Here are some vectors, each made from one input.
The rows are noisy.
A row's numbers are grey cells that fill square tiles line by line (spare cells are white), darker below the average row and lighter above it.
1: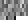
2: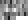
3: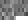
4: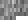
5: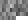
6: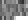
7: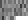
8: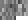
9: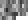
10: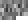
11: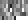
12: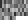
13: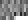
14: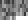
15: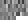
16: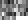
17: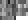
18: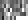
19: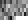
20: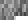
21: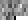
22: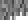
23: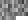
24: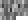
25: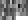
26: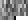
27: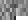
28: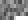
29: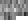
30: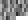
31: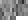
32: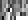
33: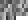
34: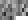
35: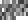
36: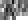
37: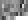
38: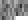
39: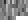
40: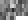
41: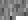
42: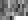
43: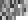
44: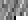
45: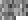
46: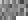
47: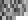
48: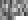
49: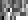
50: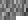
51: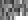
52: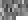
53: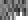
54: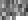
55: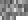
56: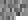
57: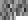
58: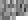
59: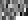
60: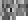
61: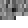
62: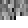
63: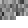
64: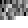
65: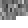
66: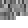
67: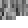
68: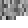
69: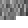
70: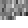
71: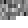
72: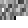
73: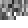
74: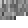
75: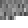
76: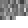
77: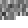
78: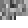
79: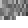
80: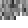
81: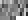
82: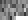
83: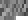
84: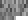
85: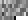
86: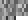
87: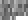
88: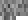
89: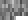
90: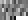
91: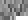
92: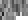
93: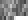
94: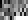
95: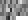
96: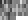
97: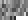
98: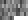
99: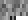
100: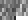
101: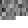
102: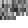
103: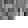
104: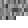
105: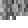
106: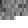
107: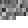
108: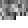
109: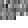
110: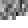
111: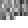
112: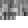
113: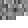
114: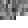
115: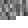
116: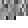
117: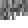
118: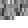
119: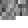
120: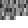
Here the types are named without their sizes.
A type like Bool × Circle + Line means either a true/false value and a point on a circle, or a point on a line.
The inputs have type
List(Line).
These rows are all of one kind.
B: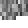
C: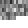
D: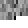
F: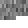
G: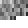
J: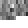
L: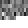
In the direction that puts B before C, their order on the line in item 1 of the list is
B, C, L, J, F, G, D.
